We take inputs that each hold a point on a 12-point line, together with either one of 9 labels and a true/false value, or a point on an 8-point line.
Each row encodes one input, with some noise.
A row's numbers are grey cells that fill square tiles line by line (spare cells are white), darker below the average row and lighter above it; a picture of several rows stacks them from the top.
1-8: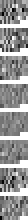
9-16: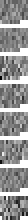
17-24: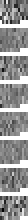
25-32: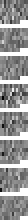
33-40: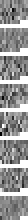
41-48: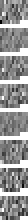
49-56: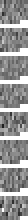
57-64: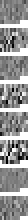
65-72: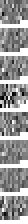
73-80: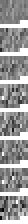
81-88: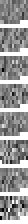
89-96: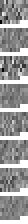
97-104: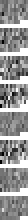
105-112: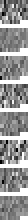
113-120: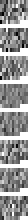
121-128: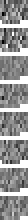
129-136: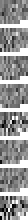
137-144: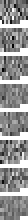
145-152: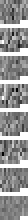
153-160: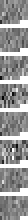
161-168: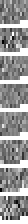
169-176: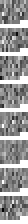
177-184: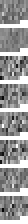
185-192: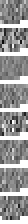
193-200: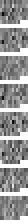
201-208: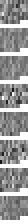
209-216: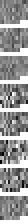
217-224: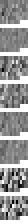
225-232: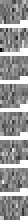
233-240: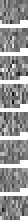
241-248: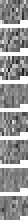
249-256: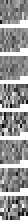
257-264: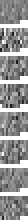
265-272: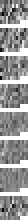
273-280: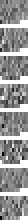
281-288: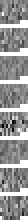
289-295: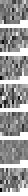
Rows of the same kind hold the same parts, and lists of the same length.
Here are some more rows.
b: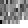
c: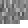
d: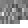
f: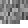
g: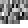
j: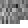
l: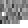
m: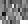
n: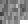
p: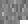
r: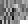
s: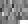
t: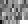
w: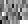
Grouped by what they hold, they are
b, c, d, l, m, n, p, r, s, t, w
f, g, j

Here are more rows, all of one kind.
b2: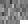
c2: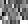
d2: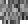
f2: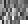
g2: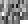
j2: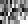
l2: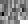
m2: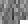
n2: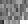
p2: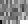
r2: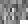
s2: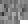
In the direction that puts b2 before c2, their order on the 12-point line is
b2, d2, n2, m2, j2, g2, c2, p2, r2, l2, f2, s2.
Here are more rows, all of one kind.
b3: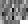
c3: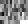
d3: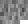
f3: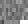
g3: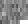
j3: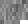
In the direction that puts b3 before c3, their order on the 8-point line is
b3, g3, c3, j3, d3, f3.
